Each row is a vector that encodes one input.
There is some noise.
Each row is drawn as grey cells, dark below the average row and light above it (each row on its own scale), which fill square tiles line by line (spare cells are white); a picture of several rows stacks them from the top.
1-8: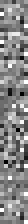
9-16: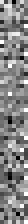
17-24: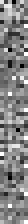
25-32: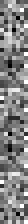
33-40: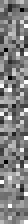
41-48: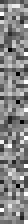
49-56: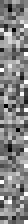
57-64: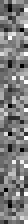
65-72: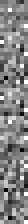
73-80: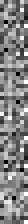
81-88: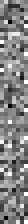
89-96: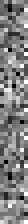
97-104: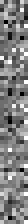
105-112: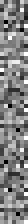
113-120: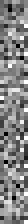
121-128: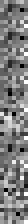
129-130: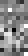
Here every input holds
either a point on a 10-point circle, or a point on a 6-point line.
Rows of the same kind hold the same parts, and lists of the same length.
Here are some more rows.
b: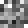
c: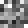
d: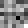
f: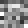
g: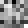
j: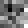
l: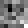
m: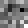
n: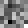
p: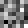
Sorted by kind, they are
b, c, d, f, g, p
j, l, m, n

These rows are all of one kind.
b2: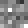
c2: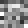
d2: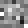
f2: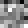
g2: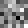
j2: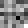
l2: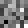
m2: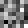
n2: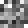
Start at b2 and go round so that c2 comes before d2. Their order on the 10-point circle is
b2, f2, c2, d2, n2, m2, l2, g2, j2.
